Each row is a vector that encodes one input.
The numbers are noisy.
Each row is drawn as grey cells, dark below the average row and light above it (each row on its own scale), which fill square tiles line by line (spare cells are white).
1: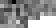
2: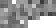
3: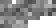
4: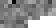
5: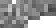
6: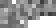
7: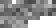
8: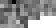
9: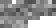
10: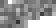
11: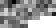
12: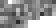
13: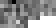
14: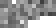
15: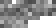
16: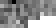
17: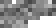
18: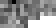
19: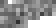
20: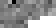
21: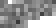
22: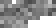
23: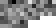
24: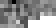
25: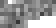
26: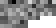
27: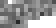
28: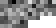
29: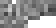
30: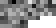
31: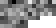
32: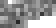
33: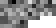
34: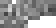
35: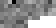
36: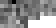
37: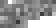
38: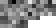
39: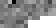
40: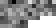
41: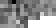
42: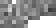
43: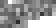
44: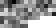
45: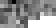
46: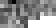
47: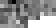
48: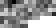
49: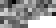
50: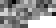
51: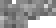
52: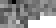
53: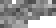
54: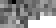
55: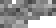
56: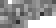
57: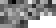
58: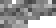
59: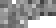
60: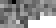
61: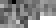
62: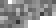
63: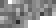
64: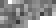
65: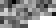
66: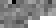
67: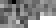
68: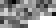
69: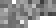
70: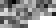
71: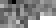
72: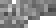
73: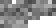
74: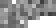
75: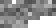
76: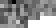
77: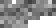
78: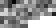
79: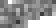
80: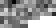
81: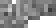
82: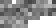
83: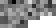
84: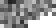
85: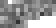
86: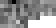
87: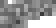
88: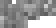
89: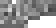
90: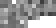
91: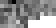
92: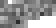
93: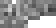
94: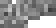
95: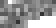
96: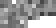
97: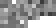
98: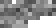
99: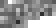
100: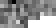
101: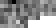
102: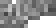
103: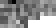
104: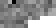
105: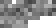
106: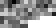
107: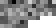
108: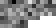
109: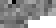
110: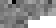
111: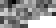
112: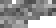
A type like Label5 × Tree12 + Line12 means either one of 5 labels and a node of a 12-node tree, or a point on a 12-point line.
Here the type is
Bool × Label5.
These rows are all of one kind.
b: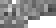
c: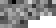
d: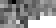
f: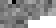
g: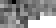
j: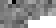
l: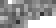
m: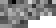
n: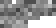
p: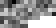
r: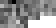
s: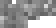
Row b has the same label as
c and m.
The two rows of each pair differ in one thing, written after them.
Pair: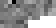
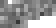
the true/false value
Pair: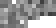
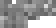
the label
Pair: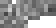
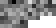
the true/false value
